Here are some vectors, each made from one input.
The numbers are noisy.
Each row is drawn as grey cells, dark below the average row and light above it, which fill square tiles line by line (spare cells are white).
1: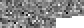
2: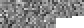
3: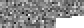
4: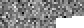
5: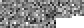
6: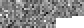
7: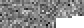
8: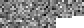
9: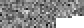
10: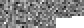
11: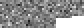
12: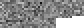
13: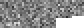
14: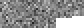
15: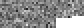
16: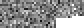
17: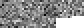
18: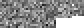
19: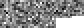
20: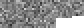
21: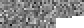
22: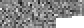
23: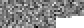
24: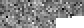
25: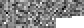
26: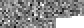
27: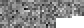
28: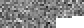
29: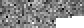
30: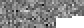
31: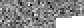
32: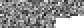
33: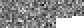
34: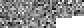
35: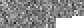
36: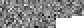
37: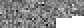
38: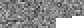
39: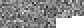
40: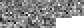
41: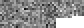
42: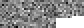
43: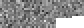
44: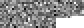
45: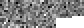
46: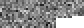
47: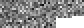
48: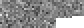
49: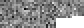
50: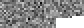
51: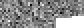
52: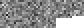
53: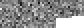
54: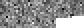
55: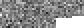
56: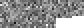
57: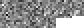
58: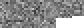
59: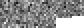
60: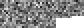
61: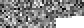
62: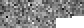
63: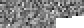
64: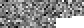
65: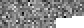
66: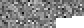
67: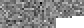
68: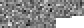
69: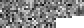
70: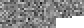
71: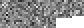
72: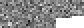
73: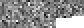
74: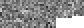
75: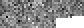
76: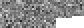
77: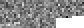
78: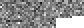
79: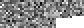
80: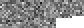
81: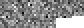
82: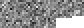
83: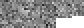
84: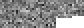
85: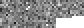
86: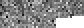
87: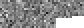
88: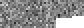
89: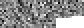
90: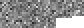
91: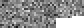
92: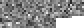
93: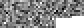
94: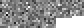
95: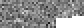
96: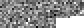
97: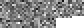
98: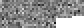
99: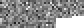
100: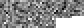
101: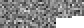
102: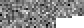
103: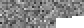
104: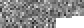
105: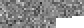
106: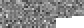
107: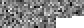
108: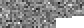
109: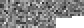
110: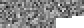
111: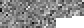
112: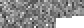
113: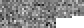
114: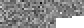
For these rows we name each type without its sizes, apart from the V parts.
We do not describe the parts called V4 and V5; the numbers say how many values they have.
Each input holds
either a point on a line, or a true/false value and a value of V5, or a value of V4.
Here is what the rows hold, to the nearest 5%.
About 45% of them hold a point on a line. About 30% of them hold a true/false value and a value of V5. The rest hold a value of V4.
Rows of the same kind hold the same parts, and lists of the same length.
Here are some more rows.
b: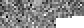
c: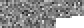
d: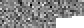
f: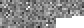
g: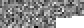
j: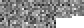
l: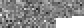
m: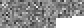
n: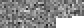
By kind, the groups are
b, d
c, f, l, m
g, j, n

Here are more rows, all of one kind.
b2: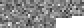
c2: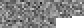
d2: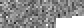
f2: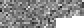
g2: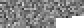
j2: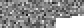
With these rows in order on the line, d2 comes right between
c2 and f2.
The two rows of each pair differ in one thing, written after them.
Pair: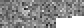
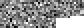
the true/false value
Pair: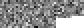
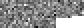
the value of V5
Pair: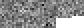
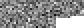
the true/false value
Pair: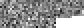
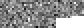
the value of V5
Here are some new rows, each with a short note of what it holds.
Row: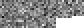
a true/false value and a value of V5
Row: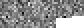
a value of V4
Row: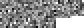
a true/false value and a value of V5
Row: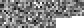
a value of V4
